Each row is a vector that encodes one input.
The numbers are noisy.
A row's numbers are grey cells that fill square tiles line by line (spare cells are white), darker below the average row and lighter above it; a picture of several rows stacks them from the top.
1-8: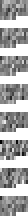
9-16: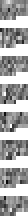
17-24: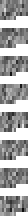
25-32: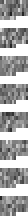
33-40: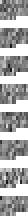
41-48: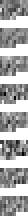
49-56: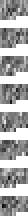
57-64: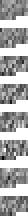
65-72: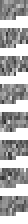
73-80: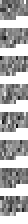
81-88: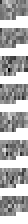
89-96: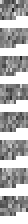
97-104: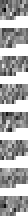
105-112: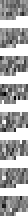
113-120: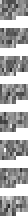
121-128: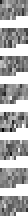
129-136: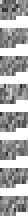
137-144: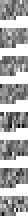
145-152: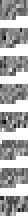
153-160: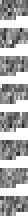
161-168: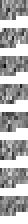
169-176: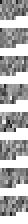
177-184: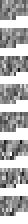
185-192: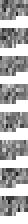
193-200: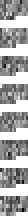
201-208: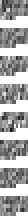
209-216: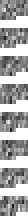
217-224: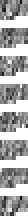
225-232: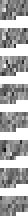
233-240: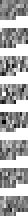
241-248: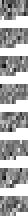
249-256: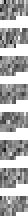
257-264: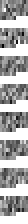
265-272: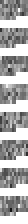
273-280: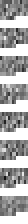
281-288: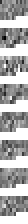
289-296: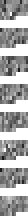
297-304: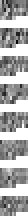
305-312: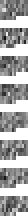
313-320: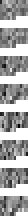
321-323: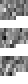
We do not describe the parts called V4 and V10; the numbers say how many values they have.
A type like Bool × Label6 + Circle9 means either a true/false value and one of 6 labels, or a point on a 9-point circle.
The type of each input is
(Bool × V4 + Tree9 × Tree9) × (Line5 + V10).
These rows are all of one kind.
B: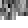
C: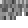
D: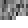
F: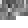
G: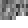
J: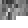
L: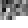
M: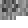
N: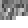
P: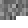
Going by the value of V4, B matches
D, M and N.
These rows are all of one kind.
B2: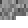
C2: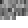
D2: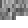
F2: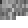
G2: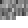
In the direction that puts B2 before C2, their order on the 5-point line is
D2, B2, G2, F2, C2.
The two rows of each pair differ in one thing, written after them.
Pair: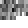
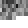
the true/false value
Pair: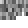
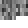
the value of V10
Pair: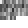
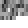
the value of V4
